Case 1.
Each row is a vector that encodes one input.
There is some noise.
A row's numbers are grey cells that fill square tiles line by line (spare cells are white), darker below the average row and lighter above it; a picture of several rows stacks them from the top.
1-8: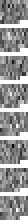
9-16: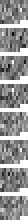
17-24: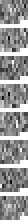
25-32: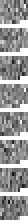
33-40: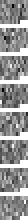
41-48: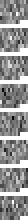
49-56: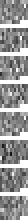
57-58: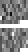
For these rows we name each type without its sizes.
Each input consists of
a label, together with either a point on a circle, or a fixed value.
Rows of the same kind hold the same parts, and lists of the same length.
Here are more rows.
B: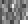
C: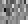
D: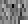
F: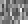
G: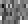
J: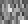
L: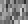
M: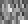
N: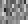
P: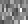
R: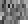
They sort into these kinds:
B, D, P, R
C, F, G, J, L, M, N

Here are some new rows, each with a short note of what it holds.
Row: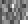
a label
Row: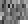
a label
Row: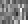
a point on a circle and a label
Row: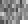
a label
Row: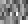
a point on a circle and a label
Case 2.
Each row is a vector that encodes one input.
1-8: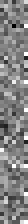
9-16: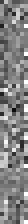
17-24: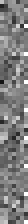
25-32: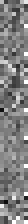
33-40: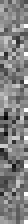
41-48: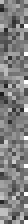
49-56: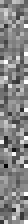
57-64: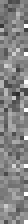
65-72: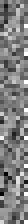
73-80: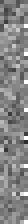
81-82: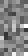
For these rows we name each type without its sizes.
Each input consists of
a list of points on a line.
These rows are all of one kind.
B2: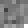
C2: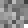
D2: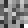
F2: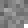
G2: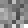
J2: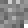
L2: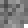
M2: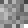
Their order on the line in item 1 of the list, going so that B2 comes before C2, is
B2, G2, L2, C2, F2, M2, D2, J2.
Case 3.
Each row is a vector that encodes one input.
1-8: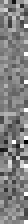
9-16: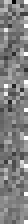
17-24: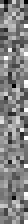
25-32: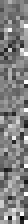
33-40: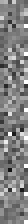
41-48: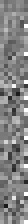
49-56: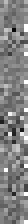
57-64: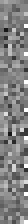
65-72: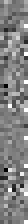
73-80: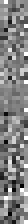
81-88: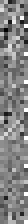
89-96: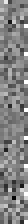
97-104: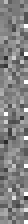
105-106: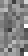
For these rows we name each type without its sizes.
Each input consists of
a list of points on a line.
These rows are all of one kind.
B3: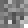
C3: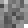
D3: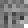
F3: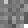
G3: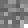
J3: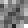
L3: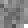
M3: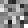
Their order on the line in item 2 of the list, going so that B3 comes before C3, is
D3, M3, B3, G3, L3, C3, J3, F3.
